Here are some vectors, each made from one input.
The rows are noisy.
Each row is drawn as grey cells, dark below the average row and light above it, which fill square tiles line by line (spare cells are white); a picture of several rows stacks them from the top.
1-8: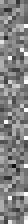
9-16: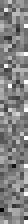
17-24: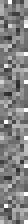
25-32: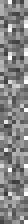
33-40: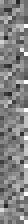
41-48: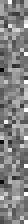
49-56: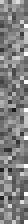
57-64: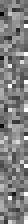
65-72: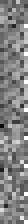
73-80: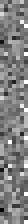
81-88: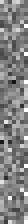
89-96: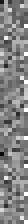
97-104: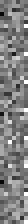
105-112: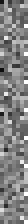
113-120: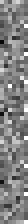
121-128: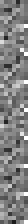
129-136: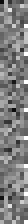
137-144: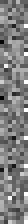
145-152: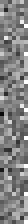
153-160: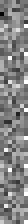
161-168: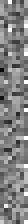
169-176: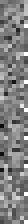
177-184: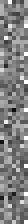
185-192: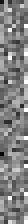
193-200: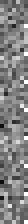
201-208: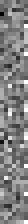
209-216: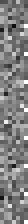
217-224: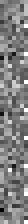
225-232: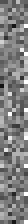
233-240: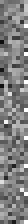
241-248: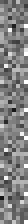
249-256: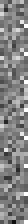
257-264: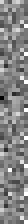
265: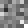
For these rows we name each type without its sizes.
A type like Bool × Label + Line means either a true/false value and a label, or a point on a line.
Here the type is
Label.
